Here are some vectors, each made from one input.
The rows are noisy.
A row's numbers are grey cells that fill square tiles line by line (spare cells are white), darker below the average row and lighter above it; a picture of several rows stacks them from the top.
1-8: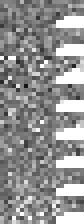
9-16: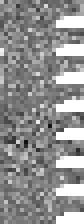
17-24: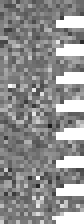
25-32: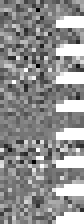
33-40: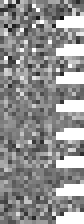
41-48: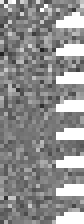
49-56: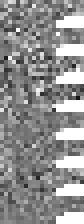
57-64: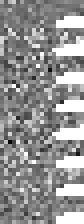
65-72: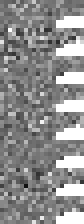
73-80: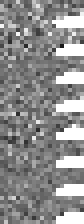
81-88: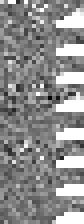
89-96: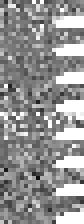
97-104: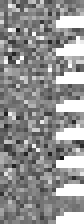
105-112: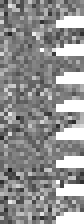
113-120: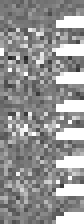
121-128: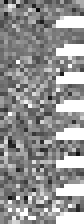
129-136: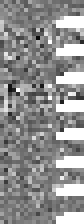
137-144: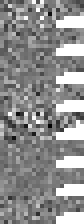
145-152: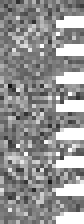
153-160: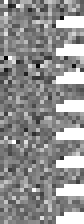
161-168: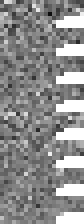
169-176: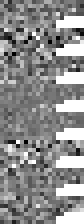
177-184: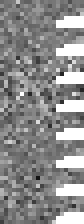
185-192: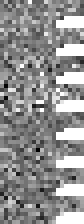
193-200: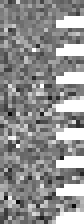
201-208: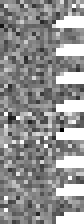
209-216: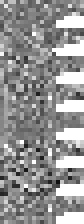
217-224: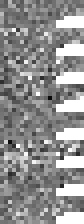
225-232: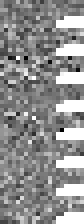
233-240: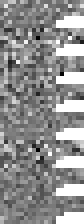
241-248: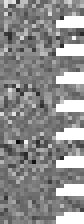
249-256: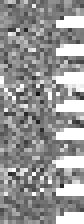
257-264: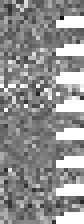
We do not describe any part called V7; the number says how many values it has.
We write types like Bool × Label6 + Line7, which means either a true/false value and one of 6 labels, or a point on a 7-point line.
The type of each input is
Line8 + Line9 + V7 × V7.
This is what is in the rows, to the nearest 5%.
About 30% of them hold a point on an 8-point line. About 35% of them hold a point on a 9-point line. The rest hold two values of V7.
